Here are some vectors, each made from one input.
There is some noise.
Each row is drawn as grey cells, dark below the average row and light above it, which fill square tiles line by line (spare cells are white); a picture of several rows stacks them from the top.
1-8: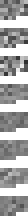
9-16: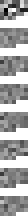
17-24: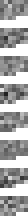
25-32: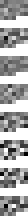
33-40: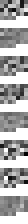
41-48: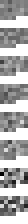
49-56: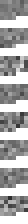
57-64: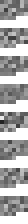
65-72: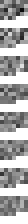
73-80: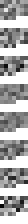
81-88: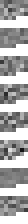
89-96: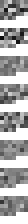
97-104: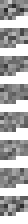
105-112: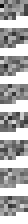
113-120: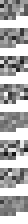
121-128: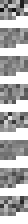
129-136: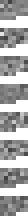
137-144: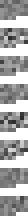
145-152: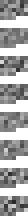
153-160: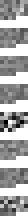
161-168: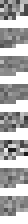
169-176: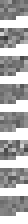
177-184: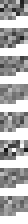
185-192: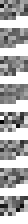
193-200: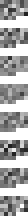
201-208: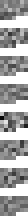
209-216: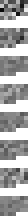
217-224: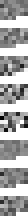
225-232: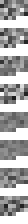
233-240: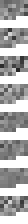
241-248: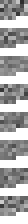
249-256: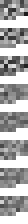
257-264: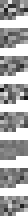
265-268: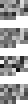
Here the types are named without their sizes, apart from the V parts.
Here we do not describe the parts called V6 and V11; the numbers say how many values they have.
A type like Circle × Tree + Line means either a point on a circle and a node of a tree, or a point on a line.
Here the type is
(Bool × Bool × Bool + V6) × V11 + Label.
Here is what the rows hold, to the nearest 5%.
About 15% of them hold a label. The rest hold a value of V11, together with either three true/false values, or a value of V6.
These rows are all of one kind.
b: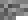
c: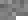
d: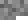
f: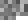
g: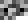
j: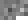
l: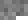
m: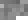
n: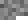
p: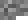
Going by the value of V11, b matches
d and p.
